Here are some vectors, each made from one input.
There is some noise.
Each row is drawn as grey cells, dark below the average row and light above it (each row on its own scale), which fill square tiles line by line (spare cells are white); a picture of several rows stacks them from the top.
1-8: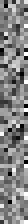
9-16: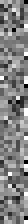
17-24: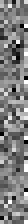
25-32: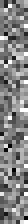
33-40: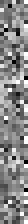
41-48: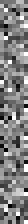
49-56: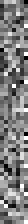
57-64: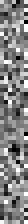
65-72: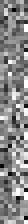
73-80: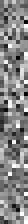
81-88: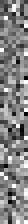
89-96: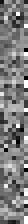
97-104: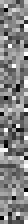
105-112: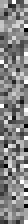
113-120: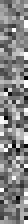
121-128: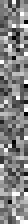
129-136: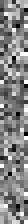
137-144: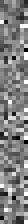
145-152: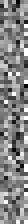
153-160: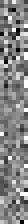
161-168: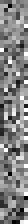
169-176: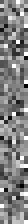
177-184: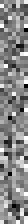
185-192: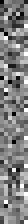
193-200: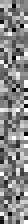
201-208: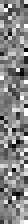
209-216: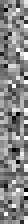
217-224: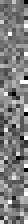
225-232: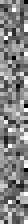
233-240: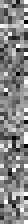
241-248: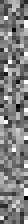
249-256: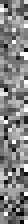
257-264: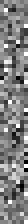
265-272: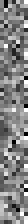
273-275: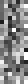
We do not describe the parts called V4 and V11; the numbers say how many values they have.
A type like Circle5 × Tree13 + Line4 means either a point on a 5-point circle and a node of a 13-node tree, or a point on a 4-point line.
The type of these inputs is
Bool × (Line8 + V11) + Line5 × V4.
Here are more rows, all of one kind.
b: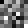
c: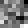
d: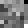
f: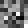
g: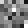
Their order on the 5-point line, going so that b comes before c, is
b, f, c, d, g.
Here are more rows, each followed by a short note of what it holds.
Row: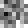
a true/false value and a value of V11
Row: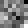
a point on a 5-point line and a value of V4
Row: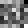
a point on a 5-point line and a value of V4
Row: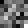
a point on a 5-point line and a value of V4
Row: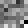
a true/false value and a value of V11
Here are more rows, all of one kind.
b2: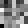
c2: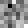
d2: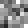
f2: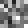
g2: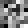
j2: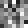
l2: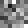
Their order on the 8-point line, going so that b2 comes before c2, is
d2, g2, j2, l2, b2, c2, f2.
